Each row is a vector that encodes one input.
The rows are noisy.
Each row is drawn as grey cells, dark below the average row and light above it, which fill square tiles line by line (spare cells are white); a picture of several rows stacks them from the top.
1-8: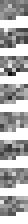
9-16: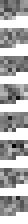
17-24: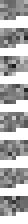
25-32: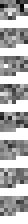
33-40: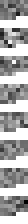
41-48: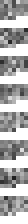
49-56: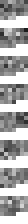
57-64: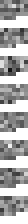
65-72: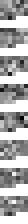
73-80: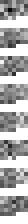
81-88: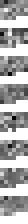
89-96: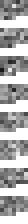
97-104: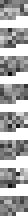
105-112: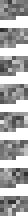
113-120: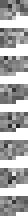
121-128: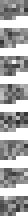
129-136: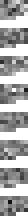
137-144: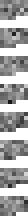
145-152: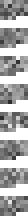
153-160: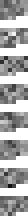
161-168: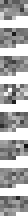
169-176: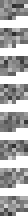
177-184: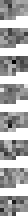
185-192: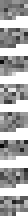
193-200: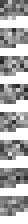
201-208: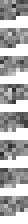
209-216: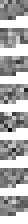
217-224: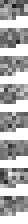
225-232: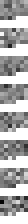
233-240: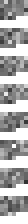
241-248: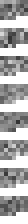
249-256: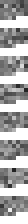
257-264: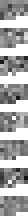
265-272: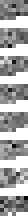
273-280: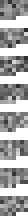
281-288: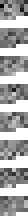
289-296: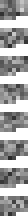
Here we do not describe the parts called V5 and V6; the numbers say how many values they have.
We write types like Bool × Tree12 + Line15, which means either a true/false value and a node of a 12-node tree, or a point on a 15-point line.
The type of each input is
Bool × Bool × Bool × Line7 × Line8 × Line8 × Line8 × Line8 × V5 × V6.
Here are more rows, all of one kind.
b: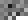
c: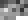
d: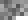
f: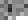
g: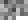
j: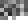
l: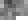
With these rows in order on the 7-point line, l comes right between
f and j.
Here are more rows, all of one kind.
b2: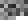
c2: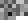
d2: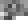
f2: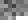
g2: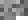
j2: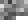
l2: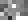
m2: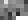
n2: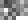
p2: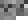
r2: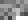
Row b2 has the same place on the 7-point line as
g2, l2 and n2.
